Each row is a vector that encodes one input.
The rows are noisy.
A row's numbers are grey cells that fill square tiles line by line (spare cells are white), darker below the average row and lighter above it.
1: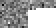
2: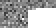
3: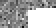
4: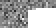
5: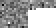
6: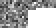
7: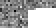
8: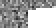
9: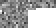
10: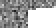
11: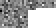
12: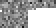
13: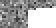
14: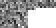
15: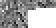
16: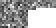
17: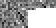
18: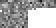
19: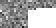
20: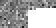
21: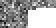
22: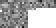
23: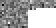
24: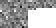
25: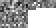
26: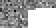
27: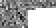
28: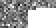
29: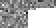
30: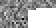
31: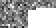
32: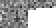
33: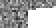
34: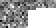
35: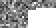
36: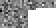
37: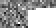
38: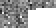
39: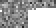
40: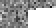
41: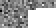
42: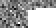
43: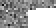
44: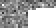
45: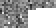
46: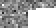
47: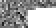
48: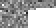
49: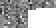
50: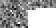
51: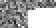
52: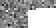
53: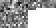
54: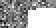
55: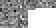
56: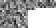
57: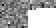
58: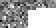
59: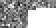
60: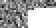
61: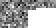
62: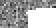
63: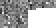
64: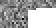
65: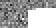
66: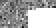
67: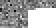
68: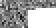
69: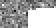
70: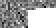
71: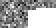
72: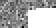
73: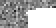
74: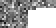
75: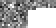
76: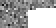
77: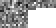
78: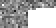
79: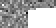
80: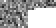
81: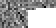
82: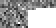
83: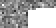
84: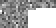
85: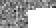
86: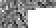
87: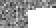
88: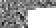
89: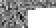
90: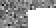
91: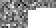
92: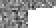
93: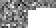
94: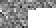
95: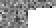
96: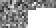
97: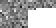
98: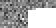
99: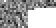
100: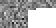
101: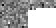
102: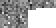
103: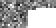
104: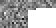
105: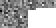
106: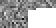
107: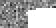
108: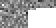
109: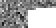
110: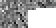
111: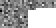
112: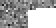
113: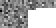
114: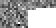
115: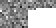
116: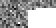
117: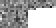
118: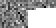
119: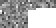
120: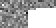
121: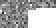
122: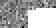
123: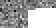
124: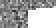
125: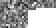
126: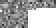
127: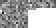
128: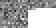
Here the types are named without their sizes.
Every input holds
either a point on a line, or a node of a tree, or four true/false values.
